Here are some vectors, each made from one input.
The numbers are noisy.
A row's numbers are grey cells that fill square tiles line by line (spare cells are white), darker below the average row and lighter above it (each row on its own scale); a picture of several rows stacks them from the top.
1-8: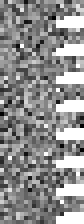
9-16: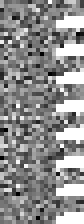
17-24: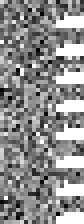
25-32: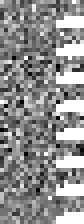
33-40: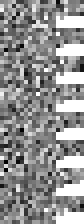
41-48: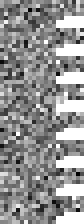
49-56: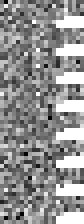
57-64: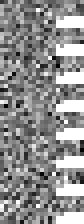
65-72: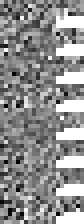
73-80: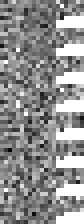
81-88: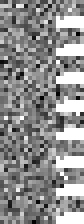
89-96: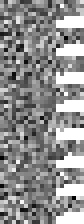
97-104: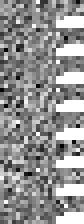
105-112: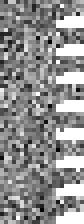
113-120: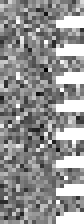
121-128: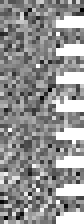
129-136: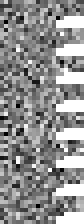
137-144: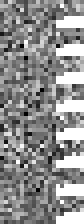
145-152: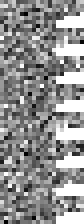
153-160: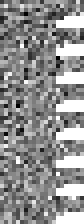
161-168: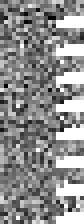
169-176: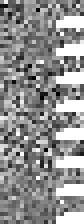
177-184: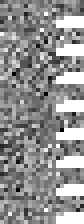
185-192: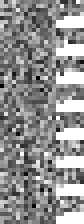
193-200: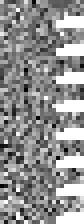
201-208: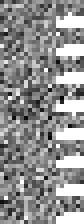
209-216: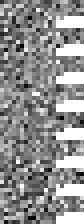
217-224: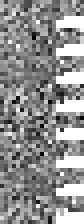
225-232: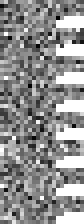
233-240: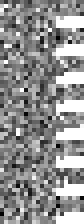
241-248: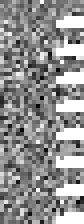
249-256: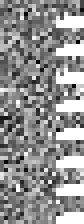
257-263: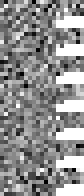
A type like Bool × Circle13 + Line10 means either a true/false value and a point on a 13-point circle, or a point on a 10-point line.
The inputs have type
Circle5 × Line3 × Line4 + (Line8 + Line12) × Tree13.
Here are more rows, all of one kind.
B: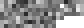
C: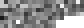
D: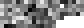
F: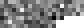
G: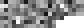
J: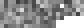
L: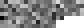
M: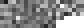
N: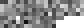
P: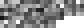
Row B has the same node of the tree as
C, G and P.
